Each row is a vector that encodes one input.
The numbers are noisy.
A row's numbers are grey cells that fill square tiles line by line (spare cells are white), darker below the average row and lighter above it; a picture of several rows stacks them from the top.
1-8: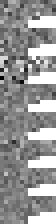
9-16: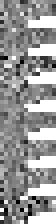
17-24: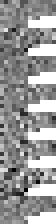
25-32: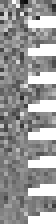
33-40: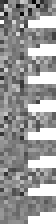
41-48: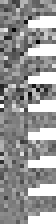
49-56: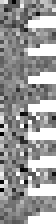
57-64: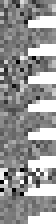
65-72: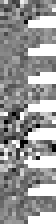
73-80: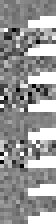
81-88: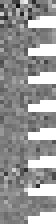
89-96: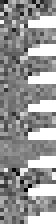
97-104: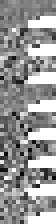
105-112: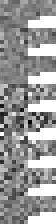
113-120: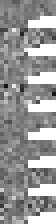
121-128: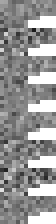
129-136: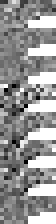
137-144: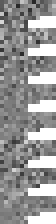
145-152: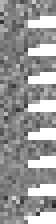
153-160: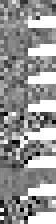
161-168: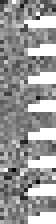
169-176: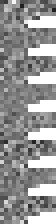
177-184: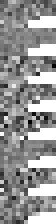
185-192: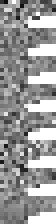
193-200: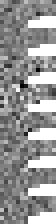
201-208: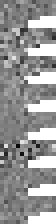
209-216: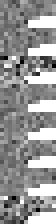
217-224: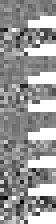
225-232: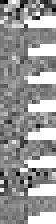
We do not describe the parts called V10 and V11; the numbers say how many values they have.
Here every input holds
a value of V10, together with either a point on a 6-point line and a true/false value, or a value of V11.
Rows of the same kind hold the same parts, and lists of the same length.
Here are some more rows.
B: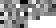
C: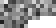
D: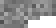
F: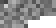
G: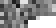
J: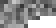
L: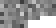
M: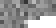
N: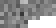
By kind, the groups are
B, F, L, M
C, D, G, J, N

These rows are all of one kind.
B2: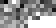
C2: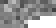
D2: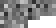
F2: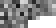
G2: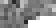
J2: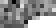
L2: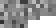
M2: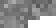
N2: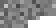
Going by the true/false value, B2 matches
D2, G2 and M2.
